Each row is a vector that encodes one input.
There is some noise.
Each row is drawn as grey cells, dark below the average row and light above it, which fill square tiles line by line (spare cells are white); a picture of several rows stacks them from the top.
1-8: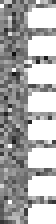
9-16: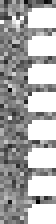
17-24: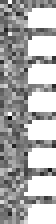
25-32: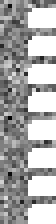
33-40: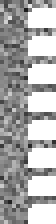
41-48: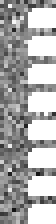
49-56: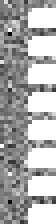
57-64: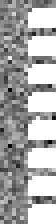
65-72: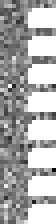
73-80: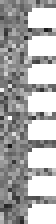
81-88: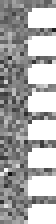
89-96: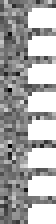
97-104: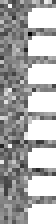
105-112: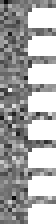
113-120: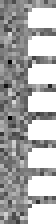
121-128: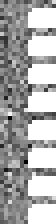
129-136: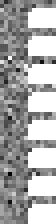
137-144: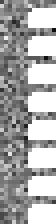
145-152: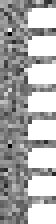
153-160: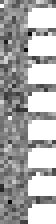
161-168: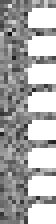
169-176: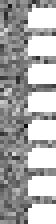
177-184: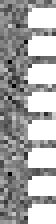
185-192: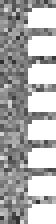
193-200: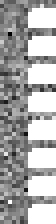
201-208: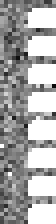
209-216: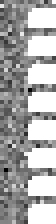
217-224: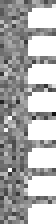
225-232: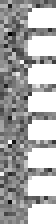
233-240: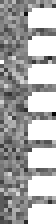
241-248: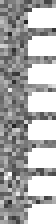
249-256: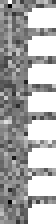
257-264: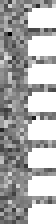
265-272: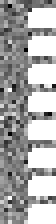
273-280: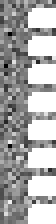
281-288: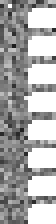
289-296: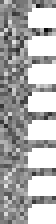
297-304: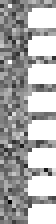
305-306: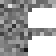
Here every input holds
two labels (each one of 10), together with either a point on an 11-point circle and a true/false value, or one of 10 labels.
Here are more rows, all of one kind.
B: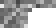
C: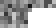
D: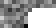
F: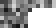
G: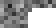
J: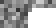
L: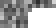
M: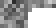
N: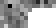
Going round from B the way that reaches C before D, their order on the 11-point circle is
B, C, J, M, N, D, G, L, F.
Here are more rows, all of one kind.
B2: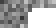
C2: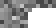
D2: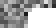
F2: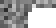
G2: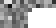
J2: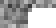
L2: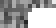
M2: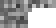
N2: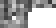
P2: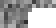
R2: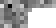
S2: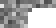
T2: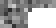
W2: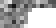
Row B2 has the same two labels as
J2, L2 and P2.
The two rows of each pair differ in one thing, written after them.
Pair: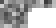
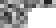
the true/false value
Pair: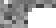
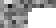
the true/false value
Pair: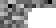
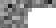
the true/false value
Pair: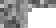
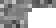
the place on the 11-point circle
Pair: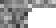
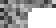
the place on the 11-point circle
